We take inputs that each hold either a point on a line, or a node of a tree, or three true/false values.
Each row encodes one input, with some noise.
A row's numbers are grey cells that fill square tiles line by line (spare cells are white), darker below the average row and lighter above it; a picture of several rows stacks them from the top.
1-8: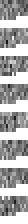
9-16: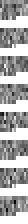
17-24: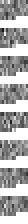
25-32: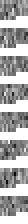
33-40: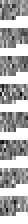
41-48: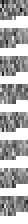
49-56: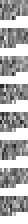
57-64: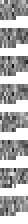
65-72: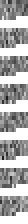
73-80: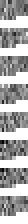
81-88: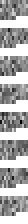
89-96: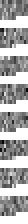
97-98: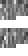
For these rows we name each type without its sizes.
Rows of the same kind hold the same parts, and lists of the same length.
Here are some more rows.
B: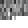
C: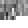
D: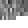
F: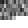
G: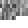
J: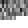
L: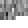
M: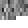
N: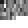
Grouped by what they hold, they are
B, F, J, N
C, G, L
D, M

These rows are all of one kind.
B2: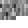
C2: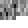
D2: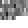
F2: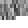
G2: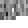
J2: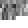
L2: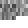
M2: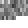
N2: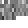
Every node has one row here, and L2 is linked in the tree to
B2 and J2.
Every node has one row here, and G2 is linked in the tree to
B2, C2 and F2.
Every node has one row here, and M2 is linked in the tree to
B2, D2 and N2.
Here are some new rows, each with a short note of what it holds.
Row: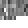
three true/false values
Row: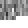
a node of a tree
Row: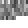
a node of a tree
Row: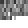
a point on a line
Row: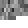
three true/false values
